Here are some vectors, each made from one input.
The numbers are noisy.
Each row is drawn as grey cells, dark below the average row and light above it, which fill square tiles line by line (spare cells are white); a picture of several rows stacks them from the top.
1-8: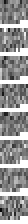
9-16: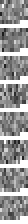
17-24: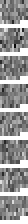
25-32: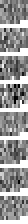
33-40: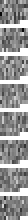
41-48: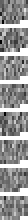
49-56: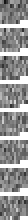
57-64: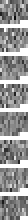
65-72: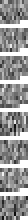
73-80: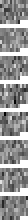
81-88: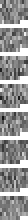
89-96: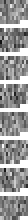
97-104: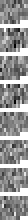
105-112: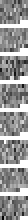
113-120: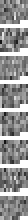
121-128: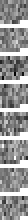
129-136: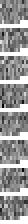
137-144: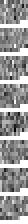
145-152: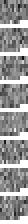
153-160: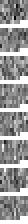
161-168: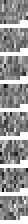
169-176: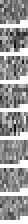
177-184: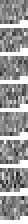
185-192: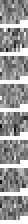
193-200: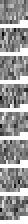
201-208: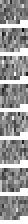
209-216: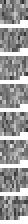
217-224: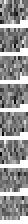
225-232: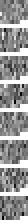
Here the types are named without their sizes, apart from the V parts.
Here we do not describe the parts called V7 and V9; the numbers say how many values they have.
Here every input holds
a true/false value and a value of V7, together with either a point on a line, or a value of V9.
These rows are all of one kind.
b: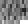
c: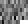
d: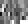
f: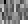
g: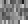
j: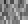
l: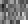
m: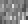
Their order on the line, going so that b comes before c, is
d, f, b, j, m, g, c, l.
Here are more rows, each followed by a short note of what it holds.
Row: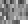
a point on a line, a true/false value and a value of V7
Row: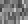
a point on a line, a true/false value and a value of V7
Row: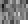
a true/false value, a value of V7 and a value of V9
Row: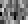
a point on a line, a true/false value and a value of V7
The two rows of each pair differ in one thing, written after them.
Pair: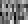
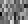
the place on the line
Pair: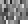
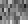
the value of V7
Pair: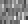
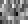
the true/false value
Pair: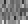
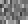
the value of V7
